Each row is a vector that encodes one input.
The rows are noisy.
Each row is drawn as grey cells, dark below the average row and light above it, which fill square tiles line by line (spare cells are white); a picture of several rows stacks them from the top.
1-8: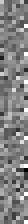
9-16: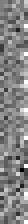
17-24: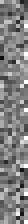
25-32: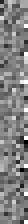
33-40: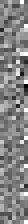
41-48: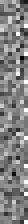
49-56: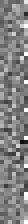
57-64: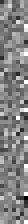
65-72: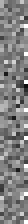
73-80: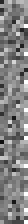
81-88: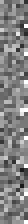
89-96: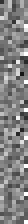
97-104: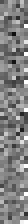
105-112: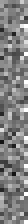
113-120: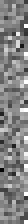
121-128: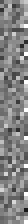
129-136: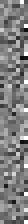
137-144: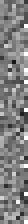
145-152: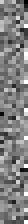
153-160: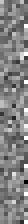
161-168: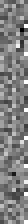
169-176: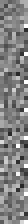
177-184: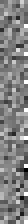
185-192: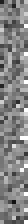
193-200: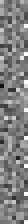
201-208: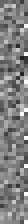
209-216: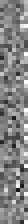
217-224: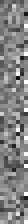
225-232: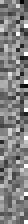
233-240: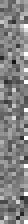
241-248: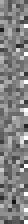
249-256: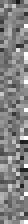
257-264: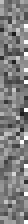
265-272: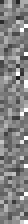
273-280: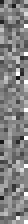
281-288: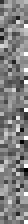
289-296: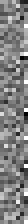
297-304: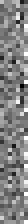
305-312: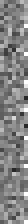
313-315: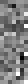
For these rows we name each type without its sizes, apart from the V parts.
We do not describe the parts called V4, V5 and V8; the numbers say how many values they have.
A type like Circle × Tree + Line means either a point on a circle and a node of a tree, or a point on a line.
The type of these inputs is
List(Line) × (Unit + V4 × V5) + Tree × V8.
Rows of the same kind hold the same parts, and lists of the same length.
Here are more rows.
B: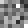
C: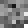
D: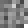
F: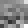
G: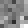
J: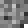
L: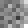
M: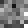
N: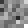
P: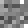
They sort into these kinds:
B
C
D, F, L, N
G
J
M
P

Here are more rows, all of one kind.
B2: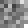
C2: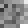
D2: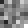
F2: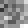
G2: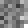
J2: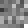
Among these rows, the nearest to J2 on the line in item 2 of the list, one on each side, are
B2 and C2.
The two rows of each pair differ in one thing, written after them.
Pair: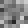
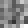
the value of V5
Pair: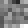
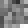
the place on the line in item 2 of the list
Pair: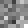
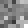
the value of V5
